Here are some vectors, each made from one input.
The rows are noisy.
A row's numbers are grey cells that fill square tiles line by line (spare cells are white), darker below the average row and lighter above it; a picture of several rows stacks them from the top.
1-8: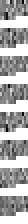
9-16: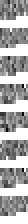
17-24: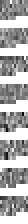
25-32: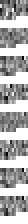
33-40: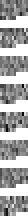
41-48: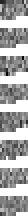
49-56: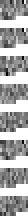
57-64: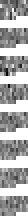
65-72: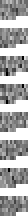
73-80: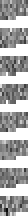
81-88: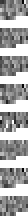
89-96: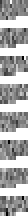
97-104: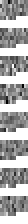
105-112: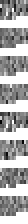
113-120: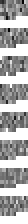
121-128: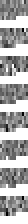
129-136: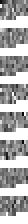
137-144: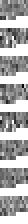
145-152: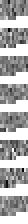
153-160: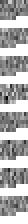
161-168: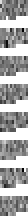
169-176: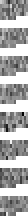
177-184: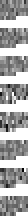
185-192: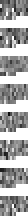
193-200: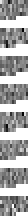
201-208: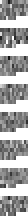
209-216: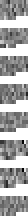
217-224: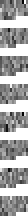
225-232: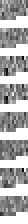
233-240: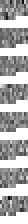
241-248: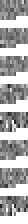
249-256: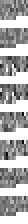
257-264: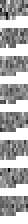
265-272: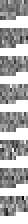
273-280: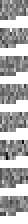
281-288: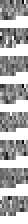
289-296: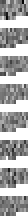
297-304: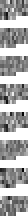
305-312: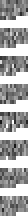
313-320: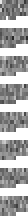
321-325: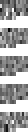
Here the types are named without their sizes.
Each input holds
a node of a tree and a true/false value, together with either a point on a line, or a node of a tree.
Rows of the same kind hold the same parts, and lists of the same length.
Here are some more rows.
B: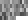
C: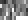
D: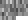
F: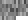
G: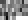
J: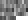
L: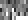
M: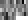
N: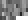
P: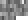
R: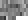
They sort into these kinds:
B, D, F, J, N, P, R
C, G, L, M

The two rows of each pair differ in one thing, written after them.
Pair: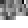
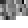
the node of the tree
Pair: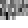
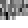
the node of the tree
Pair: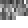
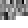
the place on the line
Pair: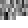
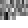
the node of the tree
